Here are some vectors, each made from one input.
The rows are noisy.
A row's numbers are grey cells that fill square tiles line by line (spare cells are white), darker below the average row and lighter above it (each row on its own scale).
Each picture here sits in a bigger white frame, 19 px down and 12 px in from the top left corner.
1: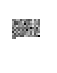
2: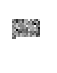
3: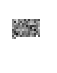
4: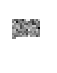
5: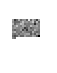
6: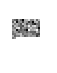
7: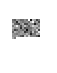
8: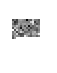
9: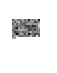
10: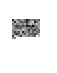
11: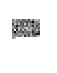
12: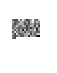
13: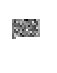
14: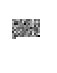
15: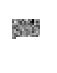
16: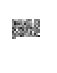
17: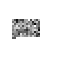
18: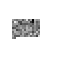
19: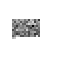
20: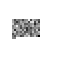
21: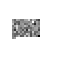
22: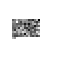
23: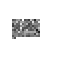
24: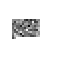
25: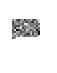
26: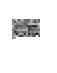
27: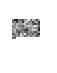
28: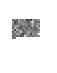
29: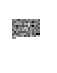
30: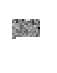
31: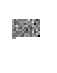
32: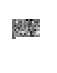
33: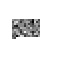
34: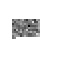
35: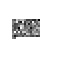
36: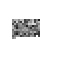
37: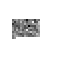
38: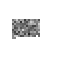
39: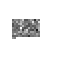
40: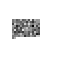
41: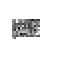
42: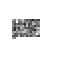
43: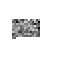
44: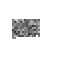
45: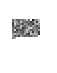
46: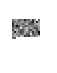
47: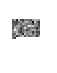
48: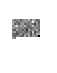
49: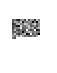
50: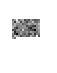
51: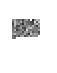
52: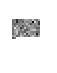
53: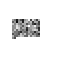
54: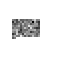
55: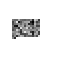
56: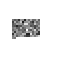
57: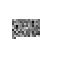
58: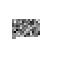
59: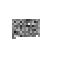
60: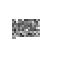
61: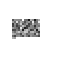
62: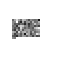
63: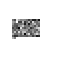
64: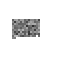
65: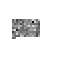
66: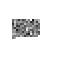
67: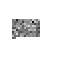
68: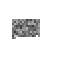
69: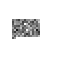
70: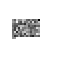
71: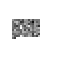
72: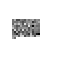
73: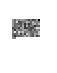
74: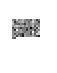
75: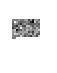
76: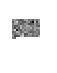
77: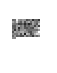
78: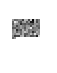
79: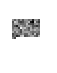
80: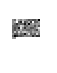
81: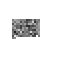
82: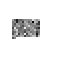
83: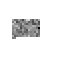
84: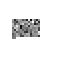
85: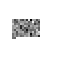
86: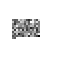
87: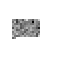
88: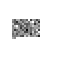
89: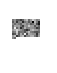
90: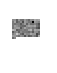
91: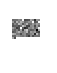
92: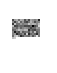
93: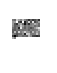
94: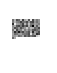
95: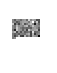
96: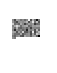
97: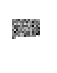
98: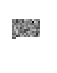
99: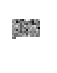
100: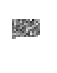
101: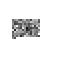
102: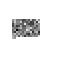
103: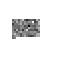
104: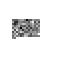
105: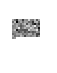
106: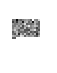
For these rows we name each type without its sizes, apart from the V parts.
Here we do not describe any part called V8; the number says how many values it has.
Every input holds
a point on a line, together with either a point on a line, or a value of V8.
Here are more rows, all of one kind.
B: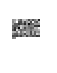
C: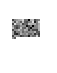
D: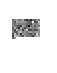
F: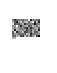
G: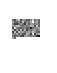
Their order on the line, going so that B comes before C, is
F, G, B, D, C.
